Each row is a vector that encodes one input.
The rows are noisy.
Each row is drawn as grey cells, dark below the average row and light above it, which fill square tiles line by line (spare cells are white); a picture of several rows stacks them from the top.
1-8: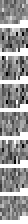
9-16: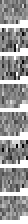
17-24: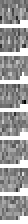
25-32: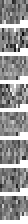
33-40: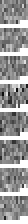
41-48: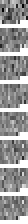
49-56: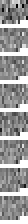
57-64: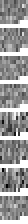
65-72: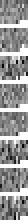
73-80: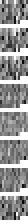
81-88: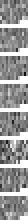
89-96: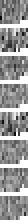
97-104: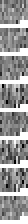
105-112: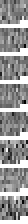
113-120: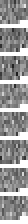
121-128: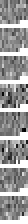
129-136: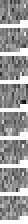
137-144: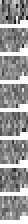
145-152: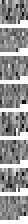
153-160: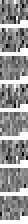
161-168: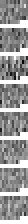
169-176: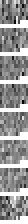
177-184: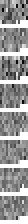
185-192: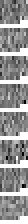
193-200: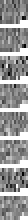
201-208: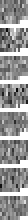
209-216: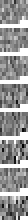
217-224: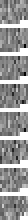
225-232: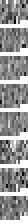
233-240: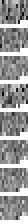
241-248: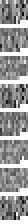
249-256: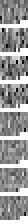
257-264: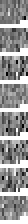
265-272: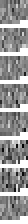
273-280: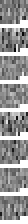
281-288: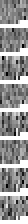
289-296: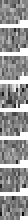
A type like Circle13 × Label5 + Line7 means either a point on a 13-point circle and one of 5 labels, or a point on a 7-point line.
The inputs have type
Circle10 × Circle10 × (Circle10 + Unit) + Line8 × Line8 + Unit.
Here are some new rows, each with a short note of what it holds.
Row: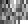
a fixed value
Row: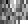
a fixed value
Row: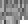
a point on each of three 10-point circles
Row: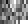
a fixed value
